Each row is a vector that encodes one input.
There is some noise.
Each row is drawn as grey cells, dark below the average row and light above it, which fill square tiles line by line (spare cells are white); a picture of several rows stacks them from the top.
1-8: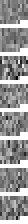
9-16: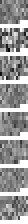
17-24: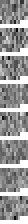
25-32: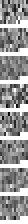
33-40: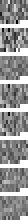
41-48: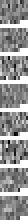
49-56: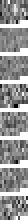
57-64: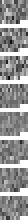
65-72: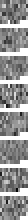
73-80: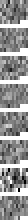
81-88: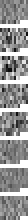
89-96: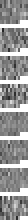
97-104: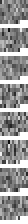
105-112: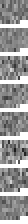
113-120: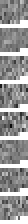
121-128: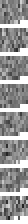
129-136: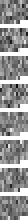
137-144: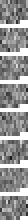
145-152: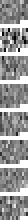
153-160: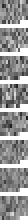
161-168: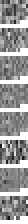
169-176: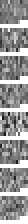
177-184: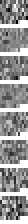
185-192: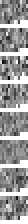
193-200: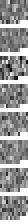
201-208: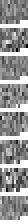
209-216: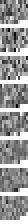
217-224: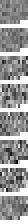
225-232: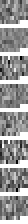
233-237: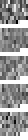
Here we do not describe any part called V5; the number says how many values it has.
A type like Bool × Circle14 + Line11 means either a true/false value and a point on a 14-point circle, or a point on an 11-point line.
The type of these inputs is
Bool × (Line8 + Line9) + V5 × V5.
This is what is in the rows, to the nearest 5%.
About 75% of them hold a true/false value, together with either a point on an 8-point line, or a point on a 9-point line. The rest hold two values of V5.
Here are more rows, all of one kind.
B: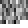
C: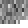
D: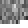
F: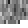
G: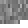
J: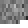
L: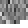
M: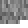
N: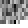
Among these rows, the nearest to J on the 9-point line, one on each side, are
M and N.
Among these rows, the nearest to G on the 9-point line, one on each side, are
B and C.
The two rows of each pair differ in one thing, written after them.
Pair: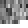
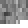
the true/false value
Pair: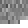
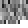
the place on the 8-point line
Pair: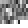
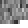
the true/false value
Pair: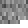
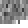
the true/false value
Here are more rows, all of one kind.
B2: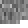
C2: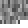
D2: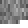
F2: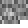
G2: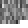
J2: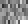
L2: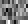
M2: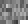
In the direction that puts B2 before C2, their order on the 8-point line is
M2, J2, B2, D2, C2, F2, L2, G2.
